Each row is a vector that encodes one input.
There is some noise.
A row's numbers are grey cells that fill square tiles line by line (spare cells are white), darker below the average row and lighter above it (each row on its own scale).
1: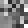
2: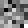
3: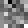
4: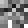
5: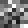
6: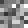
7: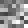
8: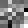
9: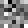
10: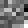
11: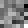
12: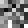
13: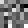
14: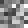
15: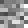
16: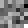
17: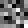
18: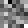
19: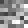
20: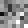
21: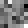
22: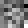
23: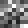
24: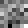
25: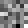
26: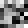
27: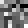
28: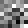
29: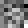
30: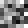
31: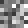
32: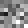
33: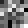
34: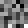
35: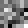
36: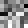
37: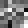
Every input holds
a point on a 5-point line, together with either a fixed value, or three true/false values.
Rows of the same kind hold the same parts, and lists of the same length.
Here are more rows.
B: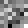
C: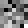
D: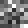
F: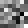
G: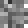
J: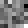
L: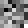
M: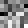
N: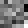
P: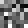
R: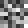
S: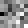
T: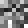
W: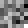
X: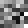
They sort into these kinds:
B, C, D, F, G, J, L, N, P, R, T, W, X
M, S

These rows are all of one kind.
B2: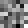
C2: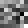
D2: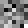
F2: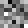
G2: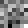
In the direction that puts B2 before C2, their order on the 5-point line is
G2, B2, C2, F2, D2.
